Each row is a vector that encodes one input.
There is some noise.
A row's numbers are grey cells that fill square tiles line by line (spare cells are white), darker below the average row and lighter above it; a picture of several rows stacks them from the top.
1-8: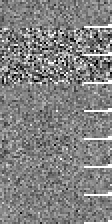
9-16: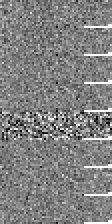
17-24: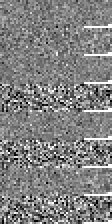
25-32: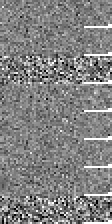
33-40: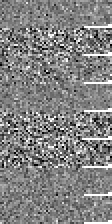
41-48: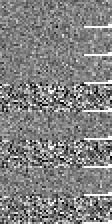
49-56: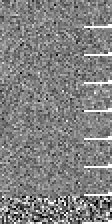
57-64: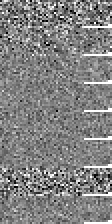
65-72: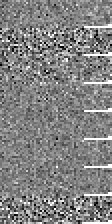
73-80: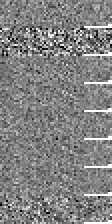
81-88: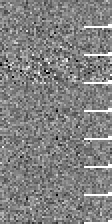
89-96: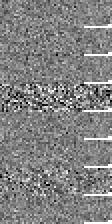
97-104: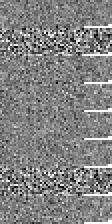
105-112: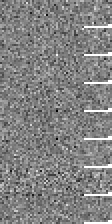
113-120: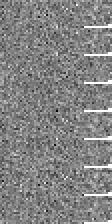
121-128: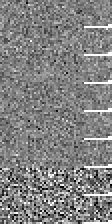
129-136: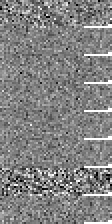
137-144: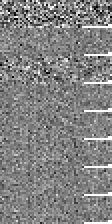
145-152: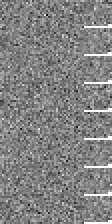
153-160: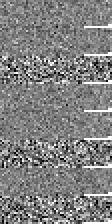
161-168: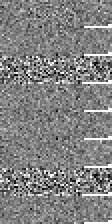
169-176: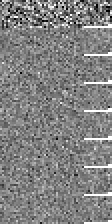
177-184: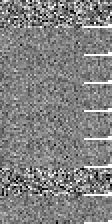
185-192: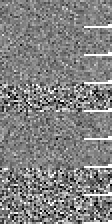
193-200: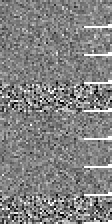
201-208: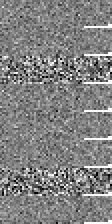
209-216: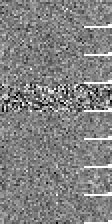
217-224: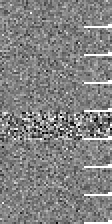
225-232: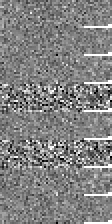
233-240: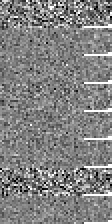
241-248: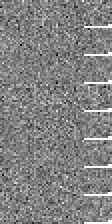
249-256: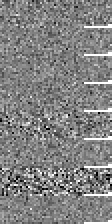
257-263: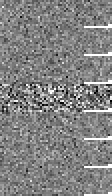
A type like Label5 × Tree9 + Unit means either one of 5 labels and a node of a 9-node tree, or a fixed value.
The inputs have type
Line6 + List2(Line12).
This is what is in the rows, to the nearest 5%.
About 20% of them hold a point on a 6-point line. The rest are lists of up to two points on a 12-point line: about 5% of all rows are empty, 35% hold one and 40% two.
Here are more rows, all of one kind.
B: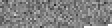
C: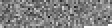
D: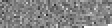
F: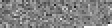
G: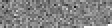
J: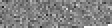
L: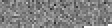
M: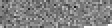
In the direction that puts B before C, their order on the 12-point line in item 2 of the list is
J, B, M, G, D, C, F, L.
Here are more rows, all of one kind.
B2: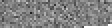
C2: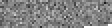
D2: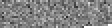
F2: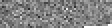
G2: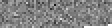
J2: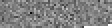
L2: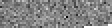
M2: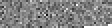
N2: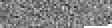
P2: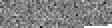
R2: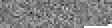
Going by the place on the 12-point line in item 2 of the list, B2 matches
D2, J2, N2 and R2.
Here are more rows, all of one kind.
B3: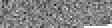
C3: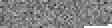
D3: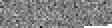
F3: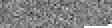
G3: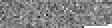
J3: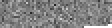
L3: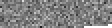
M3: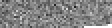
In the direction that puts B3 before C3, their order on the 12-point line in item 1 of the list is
G3, M3, B3, F3, J3, C3, L3, D3.
